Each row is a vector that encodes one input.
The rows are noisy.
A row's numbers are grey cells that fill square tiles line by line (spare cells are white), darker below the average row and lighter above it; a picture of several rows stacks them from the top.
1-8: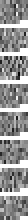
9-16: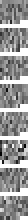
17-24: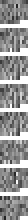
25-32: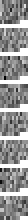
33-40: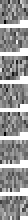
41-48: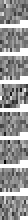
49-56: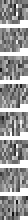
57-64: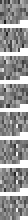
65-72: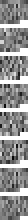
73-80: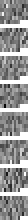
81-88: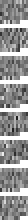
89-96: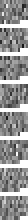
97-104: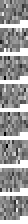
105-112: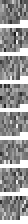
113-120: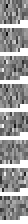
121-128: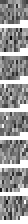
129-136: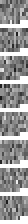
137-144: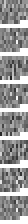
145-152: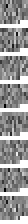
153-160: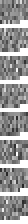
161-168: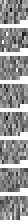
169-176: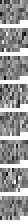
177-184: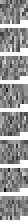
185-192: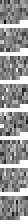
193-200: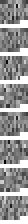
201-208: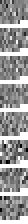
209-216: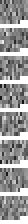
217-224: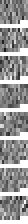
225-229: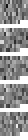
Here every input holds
one of 8 labels.
